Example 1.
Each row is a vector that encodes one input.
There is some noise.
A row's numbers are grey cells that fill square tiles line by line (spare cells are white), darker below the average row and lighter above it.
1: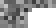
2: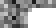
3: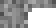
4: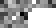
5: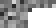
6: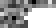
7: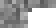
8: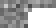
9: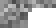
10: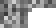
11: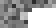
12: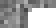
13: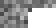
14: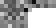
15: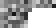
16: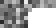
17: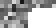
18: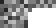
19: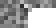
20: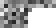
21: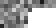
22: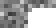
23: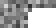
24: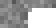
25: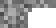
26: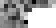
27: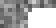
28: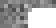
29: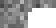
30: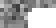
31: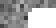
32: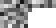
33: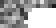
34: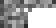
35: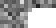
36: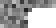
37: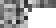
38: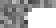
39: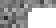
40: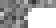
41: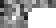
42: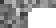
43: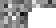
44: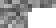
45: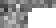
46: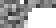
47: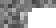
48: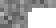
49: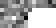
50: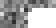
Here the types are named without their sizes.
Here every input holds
three true/false values.
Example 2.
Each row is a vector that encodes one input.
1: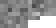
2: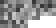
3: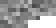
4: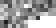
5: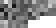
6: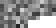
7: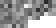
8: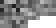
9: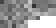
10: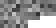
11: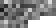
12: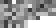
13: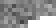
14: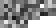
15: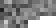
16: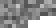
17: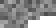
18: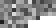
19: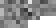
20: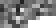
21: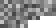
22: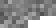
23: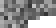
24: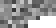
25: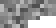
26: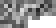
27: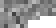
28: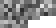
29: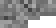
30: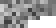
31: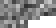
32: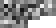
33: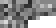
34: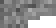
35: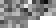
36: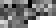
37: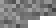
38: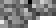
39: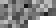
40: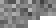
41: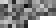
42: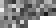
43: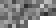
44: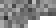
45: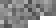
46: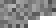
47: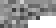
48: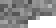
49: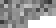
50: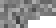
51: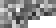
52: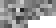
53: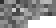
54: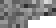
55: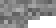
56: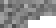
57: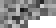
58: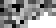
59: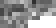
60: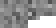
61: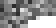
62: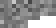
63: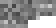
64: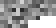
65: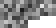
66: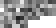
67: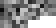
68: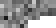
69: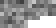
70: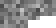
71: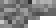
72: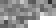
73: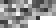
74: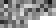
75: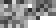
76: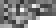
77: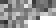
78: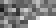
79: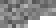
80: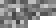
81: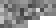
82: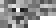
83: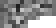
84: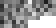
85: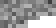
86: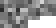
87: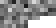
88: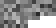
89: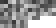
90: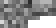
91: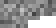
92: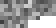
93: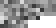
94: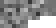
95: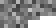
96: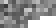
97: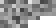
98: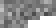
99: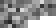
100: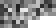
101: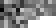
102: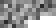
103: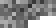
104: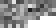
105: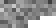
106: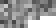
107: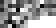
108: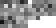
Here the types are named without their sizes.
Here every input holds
a label.
